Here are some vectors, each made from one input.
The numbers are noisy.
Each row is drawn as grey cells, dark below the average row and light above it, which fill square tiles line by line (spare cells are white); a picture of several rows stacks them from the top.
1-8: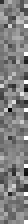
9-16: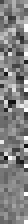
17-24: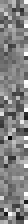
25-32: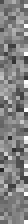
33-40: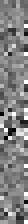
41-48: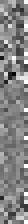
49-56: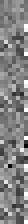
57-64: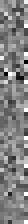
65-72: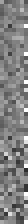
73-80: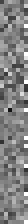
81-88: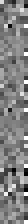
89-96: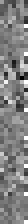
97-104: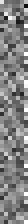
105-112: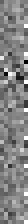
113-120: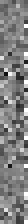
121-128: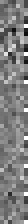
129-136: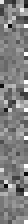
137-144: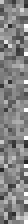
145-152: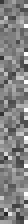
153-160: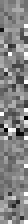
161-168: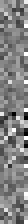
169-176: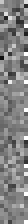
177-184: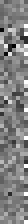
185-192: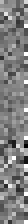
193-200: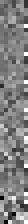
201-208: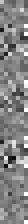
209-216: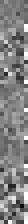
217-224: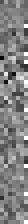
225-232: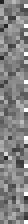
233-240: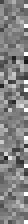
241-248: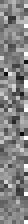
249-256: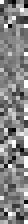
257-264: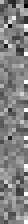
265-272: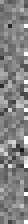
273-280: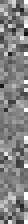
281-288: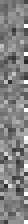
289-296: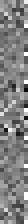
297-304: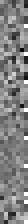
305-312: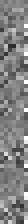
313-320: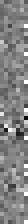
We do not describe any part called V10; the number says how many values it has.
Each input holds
either a node of an 8-node tree, or a list of up to two items, each a true/false value and a value of V10.
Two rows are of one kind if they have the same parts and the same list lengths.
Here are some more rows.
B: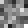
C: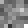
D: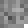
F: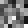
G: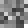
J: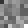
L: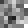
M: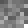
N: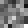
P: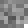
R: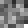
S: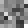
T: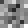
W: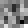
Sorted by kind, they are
B, C, D, L, P
F, J, M, N, R
G, S
T, W

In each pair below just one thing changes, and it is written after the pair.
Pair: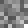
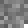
the true/false value in item 1 of the list
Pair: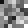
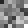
the value of V10 in item 1 of the list
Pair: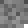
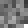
the true/false value in item 2 of the list
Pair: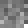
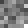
the true/false value in item 1 of the list
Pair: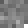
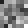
the true/false value in item 2 of the list
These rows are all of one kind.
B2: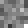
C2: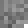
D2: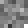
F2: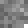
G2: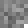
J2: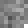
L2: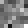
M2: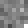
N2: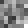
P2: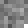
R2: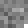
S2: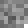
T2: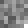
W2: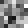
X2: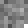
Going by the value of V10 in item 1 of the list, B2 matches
M2, N2, S2 and T2.
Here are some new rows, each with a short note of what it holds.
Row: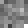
a list of one item
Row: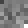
a list of two items
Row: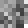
a node of an 8-node tree
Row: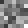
a list of two items
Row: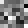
a node of an 8-node tree
